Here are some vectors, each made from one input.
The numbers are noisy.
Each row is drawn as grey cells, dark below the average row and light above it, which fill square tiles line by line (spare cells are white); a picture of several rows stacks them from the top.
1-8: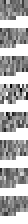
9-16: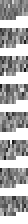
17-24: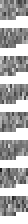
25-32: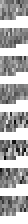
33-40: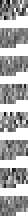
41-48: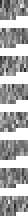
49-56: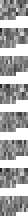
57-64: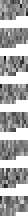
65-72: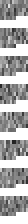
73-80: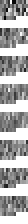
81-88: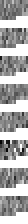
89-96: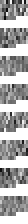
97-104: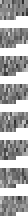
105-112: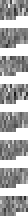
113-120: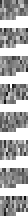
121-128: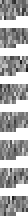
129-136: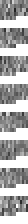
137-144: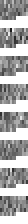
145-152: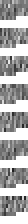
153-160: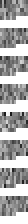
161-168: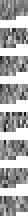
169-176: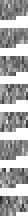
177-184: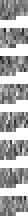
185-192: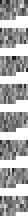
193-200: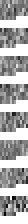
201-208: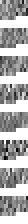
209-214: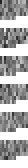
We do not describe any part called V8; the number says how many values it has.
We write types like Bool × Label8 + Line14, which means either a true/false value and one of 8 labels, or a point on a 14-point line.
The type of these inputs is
Bool × Line6 + Circle5 + Line7 + V8.
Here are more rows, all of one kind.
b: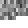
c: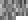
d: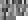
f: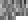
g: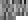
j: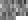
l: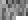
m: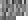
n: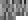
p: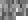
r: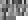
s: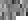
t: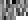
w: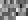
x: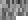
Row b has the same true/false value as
d, l, r and x.
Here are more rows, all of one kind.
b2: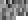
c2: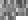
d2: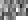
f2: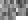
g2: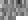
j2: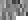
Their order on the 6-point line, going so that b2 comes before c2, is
j2, b2, d2, f2, c2, g2.
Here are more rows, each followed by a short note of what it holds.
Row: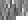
a point on a 7-point line
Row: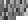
a point on a 7-point line
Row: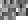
a point on a 6-point line and a true/false value
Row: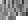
a point on a 5-point circle
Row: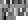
a point on a 6-point line and a true/false value
